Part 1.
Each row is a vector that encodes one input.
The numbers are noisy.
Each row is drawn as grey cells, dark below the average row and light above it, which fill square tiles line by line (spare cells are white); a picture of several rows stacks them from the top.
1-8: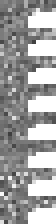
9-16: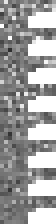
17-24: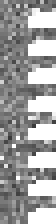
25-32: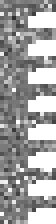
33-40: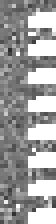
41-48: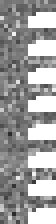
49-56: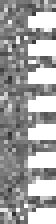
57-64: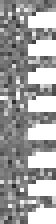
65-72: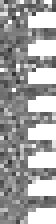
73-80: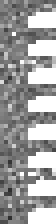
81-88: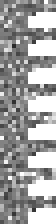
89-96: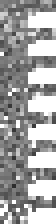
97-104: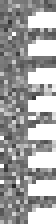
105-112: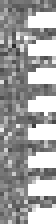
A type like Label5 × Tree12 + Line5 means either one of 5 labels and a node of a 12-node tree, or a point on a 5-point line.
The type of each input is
Bool × Bool × Bool × Bool + Label10.
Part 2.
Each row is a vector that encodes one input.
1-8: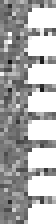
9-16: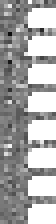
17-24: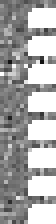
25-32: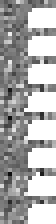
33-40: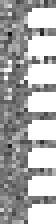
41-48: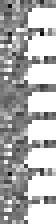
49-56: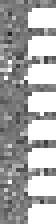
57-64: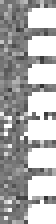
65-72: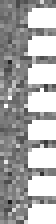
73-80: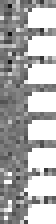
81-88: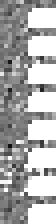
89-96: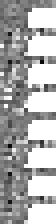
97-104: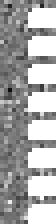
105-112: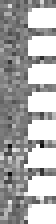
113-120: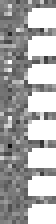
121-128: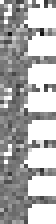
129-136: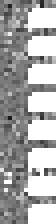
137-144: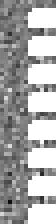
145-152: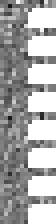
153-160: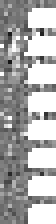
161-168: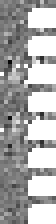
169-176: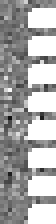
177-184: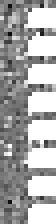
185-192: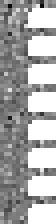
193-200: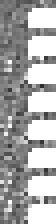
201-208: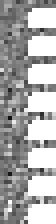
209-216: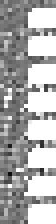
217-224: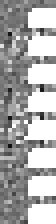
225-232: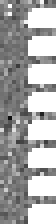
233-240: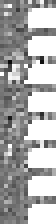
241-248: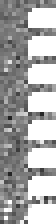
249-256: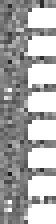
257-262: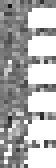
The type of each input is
Bool × Bool × Bool × Line7.
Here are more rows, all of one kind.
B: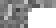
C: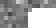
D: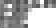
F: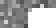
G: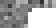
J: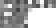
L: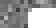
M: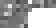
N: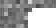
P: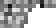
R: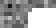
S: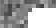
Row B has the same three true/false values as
C, F and L.
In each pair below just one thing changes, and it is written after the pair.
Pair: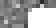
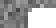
the place on the 7-point line
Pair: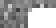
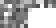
one of the three true/false values
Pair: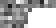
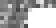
the place on the 7-point line
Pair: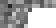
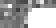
the place on the 7-point line
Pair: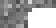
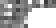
one of the three true/false values
